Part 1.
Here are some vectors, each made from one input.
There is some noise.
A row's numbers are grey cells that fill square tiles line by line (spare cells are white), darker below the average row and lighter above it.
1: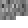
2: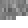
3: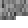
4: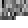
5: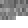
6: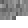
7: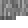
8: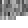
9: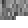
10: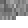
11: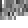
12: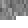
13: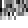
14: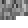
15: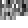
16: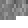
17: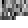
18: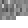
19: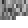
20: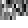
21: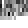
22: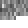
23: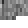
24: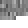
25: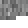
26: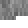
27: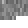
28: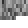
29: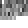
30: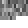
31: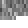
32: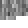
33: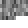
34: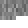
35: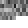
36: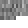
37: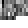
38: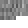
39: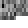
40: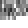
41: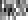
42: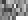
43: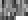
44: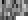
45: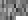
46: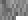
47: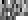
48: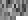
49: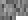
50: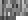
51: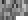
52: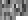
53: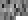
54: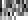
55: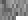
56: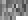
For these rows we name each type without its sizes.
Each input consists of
a point on a line.
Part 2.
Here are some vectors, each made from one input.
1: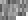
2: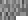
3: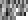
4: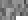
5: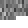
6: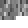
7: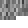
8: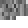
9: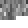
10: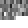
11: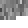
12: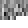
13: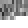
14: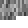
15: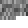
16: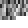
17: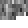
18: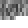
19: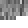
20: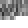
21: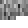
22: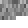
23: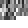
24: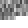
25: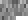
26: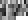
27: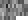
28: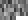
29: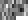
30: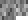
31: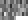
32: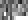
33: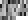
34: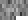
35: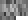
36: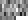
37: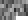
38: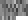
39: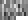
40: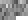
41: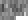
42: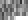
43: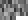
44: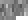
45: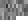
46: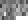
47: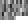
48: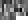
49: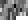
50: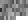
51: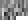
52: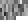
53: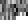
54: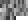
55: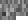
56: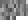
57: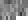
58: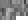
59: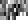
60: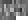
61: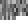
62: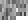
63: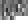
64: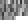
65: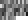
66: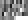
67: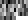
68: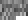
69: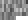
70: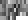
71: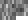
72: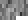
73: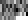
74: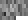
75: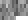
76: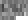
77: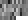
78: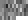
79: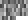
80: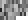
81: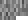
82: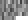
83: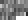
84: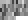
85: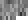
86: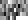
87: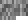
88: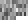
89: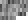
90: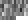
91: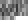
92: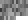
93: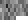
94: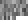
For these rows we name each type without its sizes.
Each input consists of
a point on a line.
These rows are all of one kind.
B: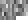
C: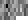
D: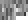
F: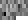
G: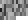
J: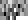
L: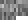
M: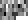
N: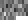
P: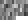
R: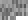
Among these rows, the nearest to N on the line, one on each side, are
C and P.
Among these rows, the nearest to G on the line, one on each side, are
B and M.
